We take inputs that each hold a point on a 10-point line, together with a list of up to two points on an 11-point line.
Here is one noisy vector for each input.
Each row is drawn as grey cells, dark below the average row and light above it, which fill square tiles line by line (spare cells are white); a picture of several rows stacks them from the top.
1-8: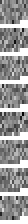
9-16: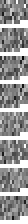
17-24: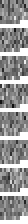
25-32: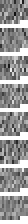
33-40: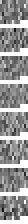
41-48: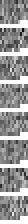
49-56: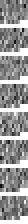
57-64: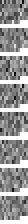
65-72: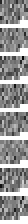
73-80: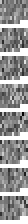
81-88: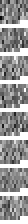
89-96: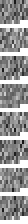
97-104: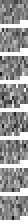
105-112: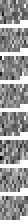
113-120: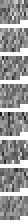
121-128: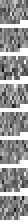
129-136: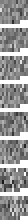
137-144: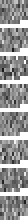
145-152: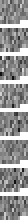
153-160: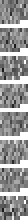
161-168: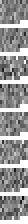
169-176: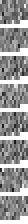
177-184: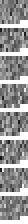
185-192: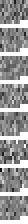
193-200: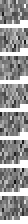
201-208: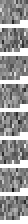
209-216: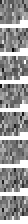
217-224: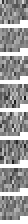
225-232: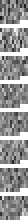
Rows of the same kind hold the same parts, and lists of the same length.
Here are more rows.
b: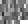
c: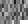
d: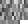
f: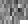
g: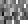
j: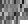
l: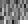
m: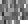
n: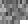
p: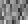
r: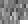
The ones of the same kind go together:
b, c, g, j, m
d, f, n, r
l, p

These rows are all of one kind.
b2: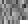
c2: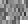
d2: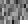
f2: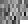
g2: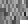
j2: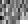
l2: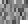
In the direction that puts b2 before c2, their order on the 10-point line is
j2, d2, b2, l2, c2, g2, f2.
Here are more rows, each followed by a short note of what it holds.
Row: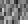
a point on a 10-point line, together with a list of one item
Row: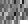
a point on a 10-point line, together with the empty list
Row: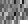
a point on a 10-point line, together with the empty list
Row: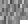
a point on a 10-point line, together with a list of two items
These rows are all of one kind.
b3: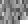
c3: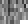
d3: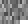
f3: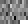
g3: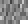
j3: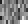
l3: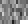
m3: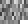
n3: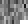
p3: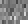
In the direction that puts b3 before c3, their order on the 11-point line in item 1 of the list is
l3, b3, j3, d3, f3, n3, c3, p3, g3, m3.
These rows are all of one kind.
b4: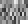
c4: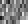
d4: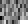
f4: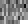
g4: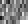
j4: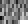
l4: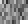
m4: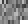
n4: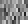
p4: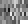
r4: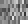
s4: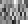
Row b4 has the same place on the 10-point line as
n4, p4, r4 and s4.
